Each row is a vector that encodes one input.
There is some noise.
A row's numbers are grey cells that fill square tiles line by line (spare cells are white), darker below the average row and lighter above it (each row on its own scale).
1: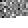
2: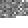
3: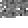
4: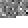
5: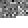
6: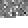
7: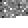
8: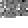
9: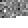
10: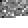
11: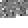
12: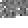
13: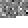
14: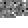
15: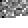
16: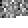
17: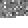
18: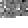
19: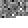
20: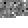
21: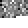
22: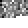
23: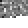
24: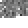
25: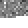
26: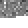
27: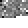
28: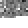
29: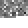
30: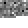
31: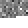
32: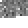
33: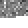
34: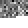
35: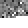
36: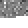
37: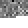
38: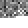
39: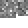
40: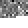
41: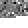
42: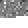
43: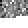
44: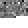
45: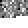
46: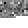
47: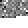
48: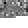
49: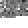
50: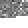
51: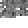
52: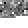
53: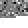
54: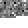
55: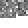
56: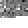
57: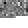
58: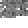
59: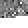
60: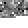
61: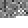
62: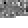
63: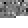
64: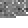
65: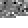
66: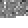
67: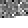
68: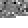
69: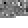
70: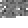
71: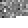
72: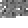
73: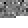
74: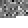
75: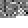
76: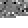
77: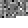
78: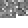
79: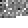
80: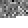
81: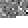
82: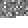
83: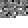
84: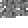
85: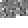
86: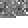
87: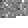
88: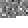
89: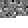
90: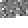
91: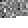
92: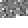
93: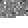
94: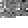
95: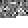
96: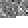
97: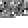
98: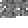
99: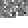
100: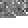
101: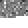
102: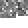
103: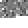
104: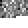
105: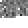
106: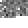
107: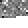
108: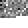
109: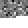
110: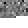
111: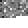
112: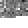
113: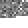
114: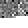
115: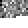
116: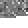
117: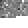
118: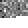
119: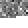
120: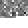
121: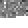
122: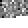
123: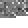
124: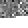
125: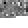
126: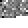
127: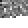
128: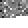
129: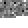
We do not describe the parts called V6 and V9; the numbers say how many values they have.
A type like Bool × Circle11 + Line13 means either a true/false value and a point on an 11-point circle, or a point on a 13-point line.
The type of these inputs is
Bool × (Line5 + V9) + V6.
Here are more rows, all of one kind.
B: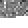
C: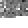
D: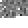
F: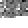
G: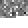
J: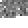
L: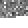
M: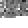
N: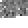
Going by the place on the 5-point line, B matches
C, F and M.
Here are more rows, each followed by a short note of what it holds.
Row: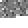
a point on a 5-point line and a true/false value
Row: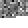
a true/false value and a value of V9
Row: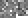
a point on a 5-point line and a true/false value
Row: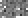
a point on a 5-point line and a true/false value
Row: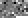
a value of V6
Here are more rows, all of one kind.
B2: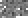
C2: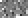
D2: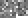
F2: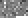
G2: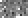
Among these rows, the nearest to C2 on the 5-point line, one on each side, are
D2 and G2.
